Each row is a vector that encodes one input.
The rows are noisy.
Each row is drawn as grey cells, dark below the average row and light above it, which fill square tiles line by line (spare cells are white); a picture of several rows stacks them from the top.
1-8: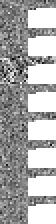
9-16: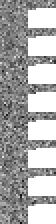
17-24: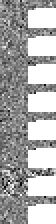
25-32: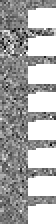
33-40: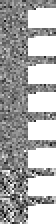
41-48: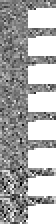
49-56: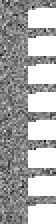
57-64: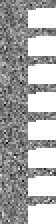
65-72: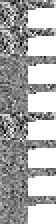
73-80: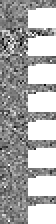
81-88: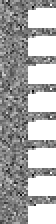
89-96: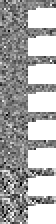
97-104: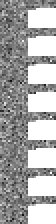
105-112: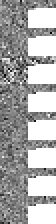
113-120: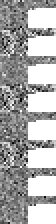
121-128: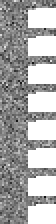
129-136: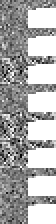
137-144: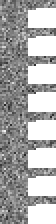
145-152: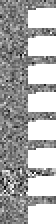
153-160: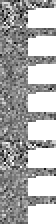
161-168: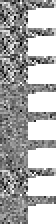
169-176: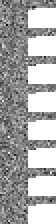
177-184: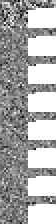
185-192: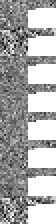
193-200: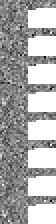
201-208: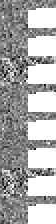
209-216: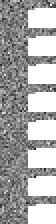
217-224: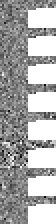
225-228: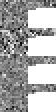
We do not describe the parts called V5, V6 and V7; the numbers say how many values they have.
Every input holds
a value of V5, a value of V6 and a value of V7, together with a list of up to three points on an 8-point circle.
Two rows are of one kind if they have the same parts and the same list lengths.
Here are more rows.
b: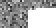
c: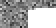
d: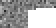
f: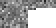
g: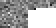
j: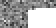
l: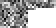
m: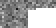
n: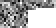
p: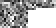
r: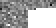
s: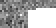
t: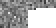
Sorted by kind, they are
b, c, j
d, f, m, s, t
g, r
l, n, p

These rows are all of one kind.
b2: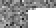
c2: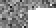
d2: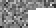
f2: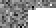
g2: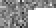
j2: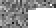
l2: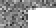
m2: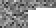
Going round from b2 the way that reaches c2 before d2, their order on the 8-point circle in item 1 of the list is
b2, l2, c2, f2, m2, d2, j2, g2.
